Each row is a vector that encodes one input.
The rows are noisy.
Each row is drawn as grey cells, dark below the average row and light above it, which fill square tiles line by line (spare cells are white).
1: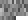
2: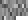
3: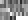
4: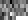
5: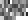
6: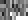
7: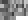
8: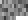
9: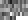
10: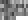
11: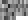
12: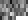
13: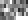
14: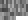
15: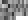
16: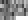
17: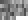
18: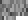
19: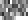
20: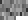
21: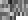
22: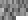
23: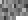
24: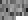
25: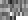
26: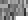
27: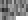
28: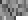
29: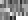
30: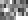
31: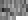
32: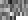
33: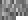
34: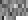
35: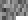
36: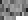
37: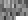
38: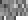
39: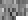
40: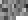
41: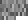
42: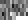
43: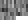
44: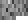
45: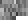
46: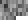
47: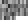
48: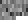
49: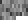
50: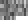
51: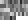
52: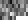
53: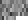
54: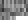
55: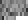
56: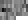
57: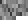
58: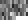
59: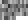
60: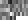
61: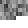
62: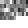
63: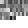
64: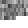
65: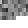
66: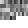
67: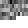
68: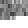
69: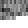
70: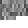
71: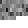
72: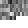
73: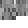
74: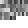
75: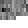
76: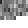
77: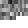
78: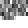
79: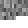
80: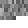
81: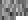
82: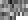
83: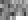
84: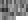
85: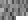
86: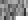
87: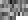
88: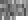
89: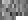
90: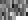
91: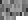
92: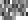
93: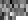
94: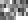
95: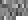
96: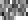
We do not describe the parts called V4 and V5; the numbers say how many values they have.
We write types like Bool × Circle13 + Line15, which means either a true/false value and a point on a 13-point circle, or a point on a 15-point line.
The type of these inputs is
(Circle6 + V4 × V5) × Line3 × Line3.
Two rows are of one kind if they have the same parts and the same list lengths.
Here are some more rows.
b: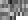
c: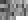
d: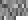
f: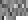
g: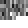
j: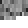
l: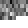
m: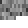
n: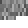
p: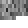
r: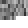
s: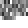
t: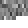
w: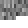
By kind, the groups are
b, g, l, s
c, d, f, j, m, n, p, r, t, w

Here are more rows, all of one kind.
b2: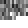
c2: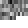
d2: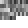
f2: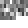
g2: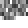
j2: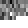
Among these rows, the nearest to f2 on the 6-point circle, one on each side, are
d2 and g2.
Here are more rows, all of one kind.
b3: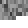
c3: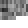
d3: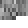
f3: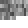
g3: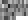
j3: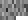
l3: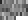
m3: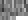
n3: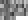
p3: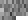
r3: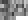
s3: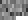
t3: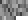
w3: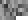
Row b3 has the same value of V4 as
d3, p3, t3 and w3.
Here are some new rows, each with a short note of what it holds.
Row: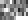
a point on a 6-point circle and a point on each of two 3-point lines
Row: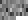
a point on each of two 3-point lines, a value of V4 and a value of V5
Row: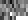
a point on a 6-point circle and a point on each of two 3-point lines
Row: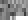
a point on each of two 3-point lines, a value of V4 and a value of V5
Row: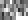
a point on a 6-point circle and a point on each of two 3-point lines
